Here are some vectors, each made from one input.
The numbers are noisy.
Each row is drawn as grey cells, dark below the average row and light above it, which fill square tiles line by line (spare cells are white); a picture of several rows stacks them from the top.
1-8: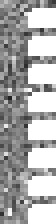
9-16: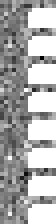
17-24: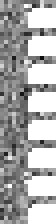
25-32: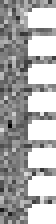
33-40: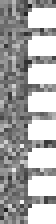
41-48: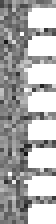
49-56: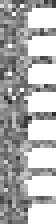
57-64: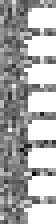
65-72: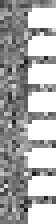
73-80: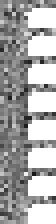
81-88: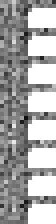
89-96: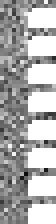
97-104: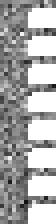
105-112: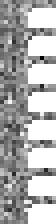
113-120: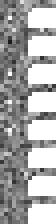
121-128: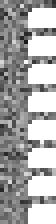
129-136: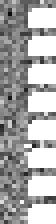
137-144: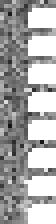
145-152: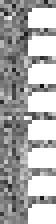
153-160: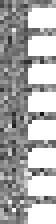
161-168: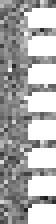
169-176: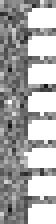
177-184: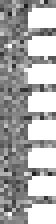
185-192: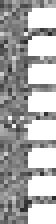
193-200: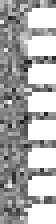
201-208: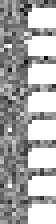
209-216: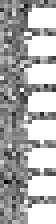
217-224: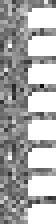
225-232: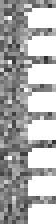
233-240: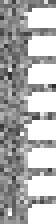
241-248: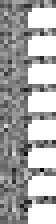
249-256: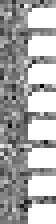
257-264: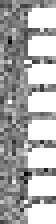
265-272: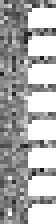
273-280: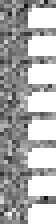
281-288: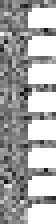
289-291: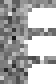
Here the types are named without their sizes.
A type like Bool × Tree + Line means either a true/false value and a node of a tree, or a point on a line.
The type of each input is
(Bool × Bool × Bool × Bool + Circle) × (Line × Line + Unit).
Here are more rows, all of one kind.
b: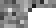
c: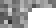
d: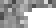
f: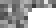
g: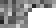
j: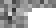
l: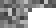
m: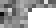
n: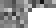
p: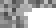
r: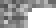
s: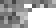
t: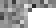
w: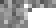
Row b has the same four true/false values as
d, f, m and t.
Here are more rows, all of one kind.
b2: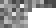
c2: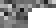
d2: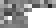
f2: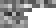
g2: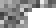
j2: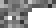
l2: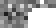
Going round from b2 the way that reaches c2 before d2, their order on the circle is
b2, c2, f2, l2, d2, g2, j2.
